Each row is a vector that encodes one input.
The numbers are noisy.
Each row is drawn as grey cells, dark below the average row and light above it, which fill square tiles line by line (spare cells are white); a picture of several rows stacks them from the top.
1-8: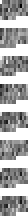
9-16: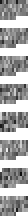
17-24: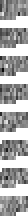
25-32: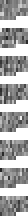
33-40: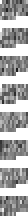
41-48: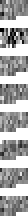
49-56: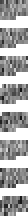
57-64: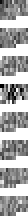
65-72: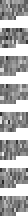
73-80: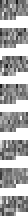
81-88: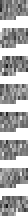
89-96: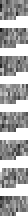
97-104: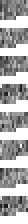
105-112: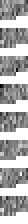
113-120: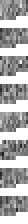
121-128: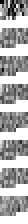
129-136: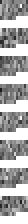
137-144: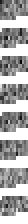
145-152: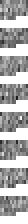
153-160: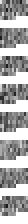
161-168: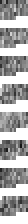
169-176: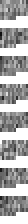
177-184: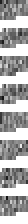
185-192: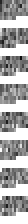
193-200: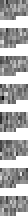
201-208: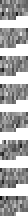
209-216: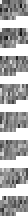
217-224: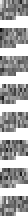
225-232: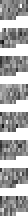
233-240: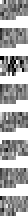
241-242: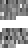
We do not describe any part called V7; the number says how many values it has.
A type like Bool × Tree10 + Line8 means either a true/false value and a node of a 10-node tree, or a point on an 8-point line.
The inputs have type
List2(Bool × (Line8 + V7)).
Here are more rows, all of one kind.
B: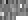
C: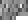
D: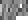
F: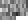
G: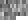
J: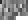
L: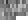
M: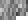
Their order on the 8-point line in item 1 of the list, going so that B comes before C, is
F, M, G, L, B, D, C, J.
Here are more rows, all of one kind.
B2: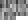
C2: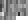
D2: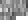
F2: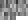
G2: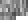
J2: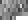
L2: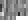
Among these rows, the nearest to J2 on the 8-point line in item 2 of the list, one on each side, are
C2 and L2.
